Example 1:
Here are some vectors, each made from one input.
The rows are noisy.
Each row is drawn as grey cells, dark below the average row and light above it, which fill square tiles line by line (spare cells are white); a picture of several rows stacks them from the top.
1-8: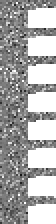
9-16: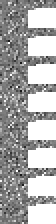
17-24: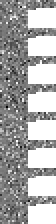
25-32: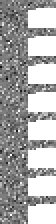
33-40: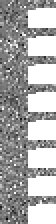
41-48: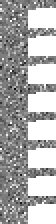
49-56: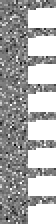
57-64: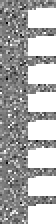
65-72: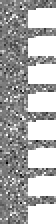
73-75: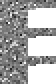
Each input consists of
a point on each of two 5-point circles.
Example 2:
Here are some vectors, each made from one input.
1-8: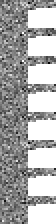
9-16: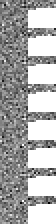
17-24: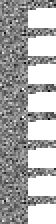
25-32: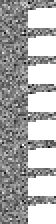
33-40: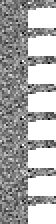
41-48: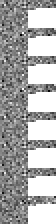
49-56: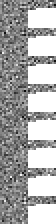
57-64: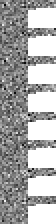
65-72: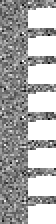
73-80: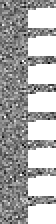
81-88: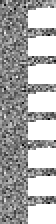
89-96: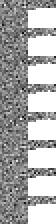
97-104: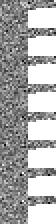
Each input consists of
a point on a 5-point circle and a true/false value.
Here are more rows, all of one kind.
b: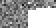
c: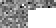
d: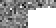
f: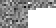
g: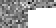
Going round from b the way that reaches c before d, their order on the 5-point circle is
b, f, c, g, d.
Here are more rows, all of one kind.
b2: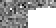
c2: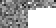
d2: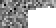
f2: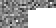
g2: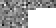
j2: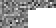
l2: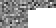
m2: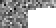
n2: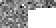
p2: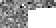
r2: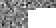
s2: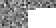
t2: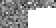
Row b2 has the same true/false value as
c2, d2, m2 and t2.
